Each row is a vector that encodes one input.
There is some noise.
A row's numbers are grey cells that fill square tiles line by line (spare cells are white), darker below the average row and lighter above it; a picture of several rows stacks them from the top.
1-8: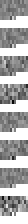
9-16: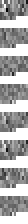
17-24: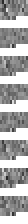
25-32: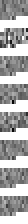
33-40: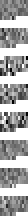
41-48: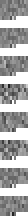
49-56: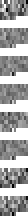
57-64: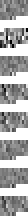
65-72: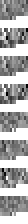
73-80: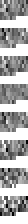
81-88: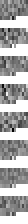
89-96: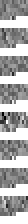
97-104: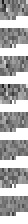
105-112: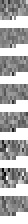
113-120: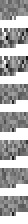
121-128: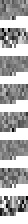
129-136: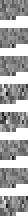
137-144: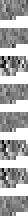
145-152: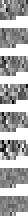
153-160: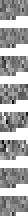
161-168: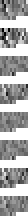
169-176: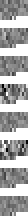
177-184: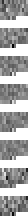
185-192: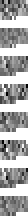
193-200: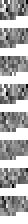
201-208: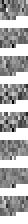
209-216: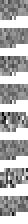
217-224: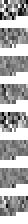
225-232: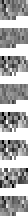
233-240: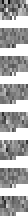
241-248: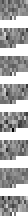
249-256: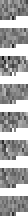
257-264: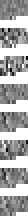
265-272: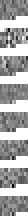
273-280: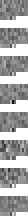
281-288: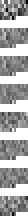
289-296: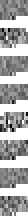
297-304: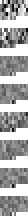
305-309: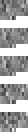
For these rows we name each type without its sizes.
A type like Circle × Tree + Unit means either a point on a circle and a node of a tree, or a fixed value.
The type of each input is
List(Line).
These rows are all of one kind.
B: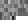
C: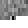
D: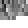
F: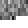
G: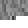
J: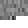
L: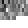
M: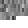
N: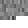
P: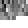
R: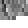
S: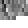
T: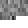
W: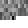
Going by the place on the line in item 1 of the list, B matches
G, R and S.
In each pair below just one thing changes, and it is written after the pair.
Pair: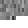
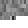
the place on the line in item 1 of the list
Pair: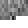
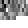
the place on the line in item 2 of the list
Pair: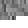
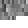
the place on the line in item 2 of the list
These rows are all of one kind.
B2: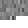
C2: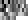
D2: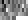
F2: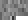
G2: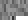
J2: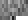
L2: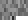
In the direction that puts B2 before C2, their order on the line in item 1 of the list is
L2, G2, F2, D2, B2, C2, J2.
